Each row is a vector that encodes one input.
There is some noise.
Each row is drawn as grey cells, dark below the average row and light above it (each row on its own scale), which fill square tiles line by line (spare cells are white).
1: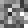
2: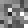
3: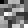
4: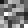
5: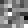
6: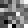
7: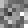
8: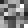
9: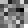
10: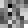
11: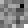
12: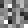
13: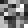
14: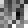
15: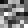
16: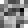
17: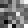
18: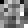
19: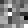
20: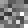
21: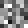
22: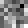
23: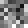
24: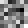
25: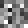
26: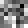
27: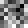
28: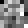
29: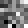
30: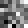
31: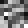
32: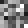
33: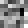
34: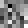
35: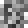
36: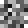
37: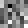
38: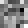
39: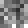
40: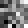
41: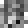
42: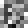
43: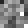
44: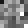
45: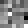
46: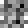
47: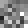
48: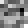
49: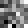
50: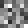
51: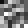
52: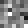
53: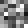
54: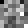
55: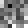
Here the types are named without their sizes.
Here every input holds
a list of points on a line.
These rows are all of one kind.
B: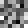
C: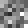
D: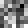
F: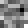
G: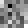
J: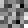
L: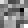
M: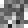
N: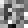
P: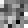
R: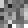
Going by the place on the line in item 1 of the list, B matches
J, M, P and R.
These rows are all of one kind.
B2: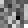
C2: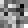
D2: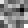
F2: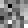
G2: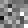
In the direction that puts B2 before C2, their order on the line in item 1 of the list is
G2, F2, B2, C2, D2.
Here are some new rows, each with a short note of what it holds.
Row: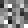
a list of one item
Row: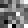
the empty list
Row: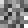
a list of two items
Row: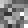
a list of two items
